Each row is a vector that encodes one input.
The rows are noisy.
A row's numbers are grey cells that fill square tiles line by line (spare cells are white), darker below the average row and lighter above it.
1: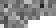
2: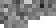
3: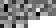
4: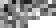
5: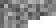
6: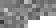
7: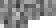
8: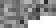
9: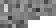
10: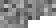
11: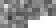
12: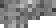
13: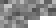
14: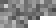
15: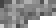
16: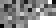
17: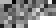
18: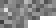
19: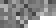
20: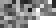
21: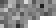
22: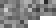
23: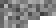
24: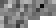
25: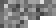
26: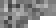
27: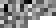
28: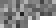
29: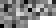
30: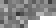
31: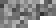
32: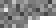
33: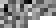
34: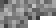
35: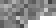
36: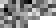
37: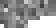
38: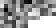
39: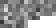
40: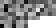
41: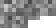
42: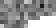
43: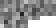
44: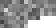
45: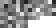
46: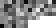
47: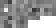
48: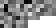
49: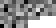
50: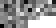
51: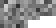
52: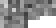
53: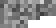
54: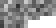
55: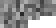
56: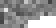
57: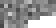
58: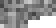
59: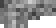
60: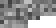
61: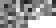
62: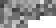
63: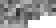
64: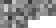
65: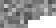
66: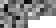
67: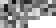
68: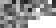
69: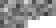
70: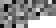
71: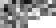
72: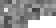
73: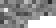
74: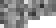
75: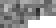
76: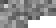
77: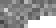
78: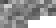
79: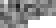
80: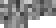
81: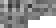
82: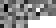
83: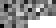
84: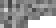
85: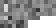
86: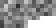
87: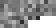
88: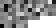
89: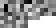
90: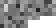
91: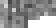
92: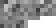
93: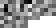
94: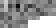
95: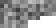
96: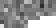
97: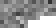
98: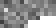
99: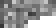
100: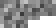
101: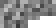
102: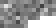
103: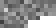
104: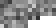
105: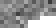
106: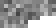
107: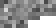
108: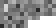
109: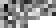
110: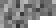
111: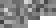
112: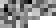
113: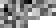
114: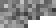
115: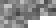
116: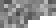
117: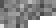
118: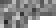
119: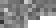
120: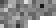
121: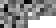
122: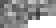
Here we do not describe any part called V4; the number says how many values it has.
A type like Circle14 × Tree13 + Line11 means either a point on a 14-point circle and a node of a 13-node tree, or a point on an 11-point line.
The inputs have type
Circle8 + Tree10 × V4.
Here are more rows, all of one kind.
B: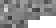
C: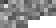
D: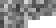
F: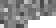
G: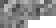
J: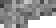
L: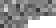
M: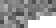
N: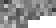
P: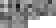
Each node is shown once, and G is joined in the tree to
B, C and D.
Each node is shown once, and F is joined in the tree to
M.
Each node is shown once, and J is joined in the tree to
N.
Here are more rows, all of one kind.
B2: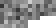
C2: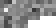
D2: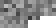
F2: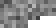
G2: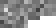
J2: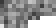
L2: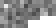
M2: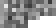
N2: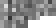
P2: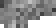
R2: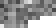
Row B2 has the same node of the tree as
D2, F2, J2 and P2.
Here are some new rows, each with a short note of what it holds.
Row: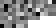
a point on an 8-point circle
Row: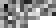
a point on an 8-point circle
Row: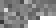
a node of a 10-node tree and a value of V4
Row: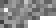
a node of a 10-node tree and a value of V4
